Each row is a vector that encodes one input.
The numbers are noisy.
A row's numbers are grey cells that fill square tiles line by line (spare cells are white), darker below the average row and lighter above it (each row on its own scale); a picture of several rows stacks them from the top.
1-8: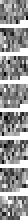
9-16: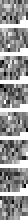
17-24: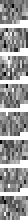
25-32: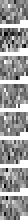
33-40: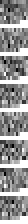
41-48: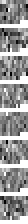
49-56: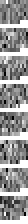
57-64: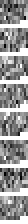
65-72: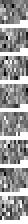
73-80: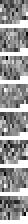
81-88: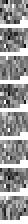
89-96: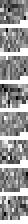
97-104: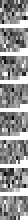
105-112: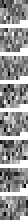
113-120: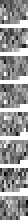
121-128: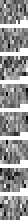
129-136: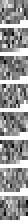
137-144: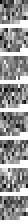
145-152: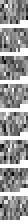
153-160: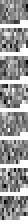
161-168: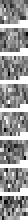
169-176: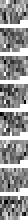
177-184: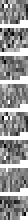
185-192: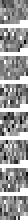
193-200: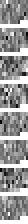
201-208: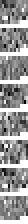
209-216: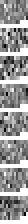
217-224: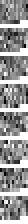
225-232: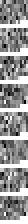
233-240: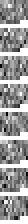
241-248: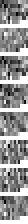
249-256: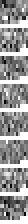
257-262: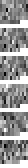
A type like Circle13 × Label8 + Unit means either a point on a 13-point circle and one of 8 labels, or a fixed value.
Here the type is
(Bool × Bool × Bool + Circle8) × Line6 + List3(Line5).
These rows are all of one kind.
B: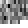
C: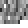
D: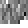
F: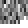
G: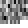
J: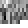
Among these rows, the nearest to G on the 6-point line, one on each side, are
B and F.
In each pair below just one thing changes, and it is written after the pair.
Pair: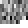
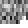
the place on the 6-point line
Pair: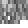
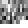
the place on the 6-point line
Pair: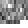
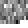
one of the three true/false values
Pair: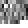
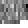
one of the three true/false values
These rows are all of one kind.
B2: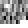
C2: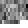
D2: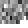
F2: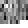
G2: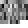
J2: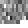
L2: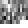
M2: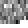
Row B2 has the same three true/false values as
D2 and J2.
